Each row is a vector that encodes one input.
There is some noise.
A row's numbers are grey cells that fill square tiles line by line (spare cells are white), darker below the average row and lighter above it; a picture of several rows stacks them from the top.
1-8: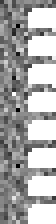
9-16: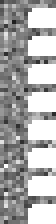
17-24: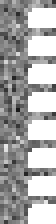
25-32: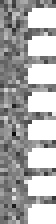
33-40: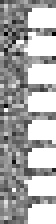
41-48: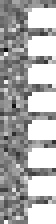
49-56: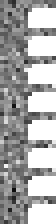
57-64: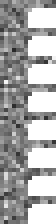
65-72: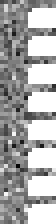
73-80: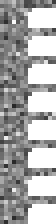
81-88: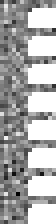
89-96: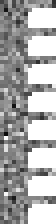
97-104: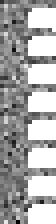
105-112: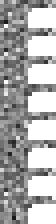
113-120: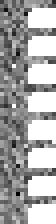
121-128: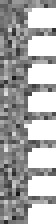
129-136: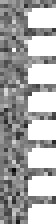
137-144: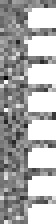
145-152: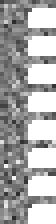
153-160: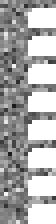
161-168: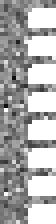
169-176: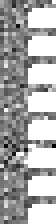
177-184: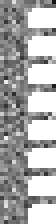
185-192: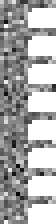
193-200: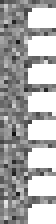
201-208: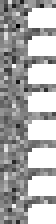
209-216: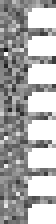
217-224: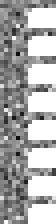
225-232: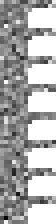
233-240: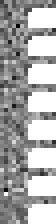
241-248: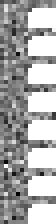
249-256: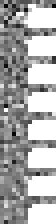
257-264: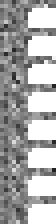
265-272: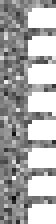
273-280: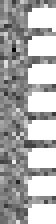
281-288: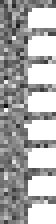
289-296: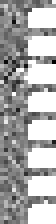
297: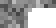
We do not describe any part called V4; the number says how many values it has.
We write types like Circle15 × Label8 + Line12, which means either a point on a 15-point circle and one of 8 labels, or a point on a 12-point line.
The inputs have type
List2(Bool × V4 + Line6).
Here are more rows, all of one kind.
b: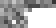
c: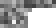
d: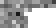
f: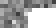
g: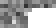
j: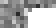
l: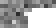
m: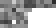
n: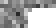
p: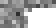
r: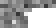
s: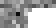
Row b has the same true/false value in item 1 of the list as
c and m.
